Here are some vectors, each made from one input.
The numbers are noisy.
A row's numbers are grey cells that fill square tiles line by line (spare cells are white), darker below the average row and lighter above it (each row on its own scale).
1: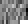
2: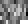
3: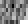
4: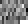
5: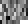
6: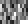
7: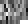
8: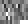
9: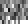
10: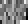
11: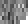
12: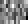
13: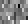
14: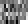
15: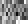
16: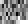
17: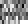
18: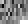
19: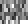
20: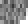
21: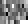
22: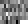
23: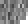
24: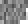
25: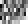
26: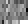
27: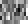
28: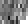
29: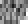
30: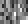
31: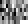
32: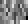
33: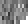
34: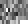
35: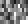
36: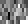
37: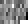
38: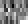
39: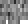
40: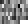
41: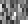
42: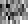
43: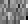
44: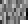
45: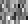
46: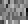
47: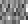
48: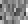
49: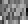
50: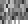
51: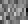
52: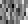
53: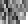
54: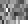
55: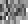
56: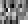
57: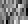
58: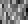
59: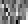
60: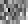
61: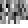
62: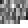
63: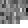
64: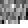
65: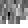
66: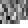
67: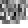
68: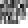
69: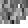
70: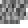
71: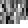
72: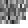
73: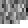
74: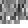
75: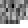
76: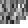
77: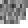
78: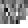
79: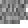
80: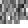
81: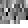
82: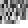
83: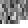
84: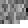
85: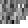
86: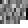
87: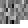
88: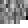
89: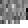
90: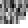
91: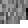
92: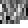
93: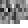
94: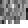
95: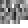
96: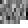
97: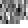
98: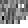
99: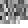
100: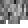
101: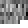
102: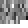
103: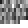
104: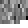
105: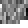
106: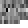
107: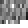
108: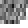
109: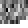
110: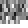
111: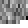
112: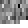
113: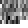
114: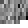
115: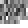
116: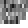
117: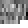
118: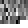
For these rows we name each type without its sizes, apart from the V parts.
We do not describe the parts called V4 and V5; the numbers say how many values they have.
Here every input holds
a true/false value and a value of V4, together with either a point on a circle, or a value of V5.
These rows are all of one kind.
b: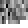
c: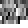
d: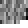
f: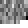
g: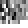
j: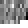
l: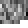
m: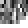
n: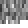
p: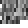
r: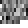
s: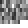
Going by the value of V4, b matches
d and f.
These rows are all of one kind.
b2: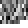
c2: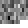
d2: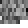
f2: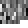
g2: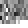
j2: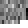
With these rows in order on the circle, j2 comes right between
d2 and g2.
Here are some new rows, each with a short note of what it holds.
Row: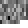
a point on a circle, a true/false value and a value of V4
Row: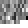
a true/false value, a value of V4 and a value of V5
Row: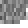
a true/false value, a value of V4 and a value of V5
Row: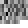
a point on a circle, a true/false value and a value of V4
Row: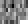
a true/false value, a value of V4 and a value of V5
